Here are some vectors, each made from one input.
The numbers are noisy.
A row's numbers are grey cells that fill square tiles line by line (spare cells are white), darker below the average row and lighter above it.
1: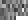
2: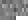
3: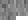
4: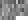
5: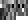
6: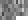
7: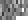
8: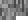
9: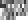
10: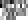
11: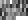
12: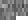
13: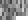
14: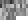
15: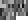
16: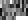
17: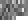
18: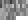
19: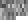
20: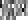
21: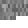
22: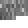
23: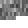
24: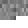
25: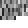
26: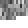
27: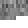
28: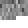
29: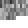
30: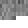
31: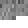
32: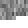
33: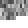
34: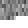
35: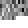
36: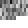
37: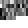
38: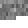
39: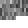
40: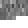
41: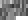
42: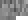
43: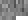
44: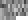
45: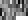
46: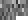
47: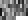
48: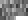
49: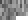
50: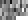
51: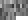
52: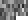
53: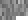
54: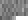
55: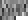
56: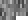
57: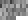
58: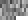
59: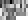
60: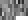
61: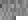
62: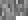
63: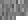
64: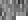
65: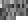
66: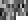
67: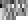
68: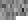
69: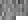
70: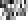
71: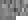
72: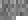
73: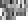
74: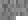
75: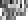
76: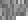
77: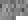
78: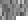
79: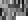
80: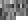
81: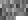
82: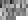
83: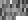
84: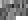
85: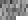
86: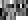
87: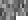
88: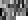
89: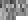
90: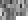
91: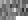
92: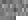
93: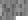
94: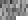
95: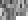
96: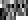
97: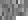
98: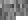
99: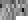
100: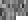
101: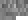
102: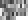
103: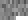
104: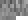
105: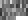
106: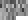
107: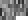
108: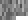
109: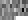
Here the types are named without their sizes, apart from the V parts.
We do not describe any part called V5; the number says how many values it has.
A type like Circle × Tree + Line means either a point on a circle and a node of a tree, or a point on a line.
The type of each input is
List(Bool × V5).
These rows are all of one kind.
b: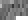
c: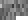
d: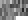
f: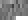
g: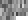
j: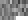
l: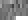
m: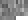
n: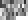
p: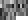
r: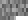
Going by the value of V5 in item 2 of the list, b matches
d, f, j and l.
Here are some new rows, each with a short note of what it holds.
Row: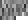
the empty list
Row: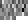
the empty list
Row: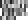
the empty list
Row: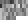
a list of one item
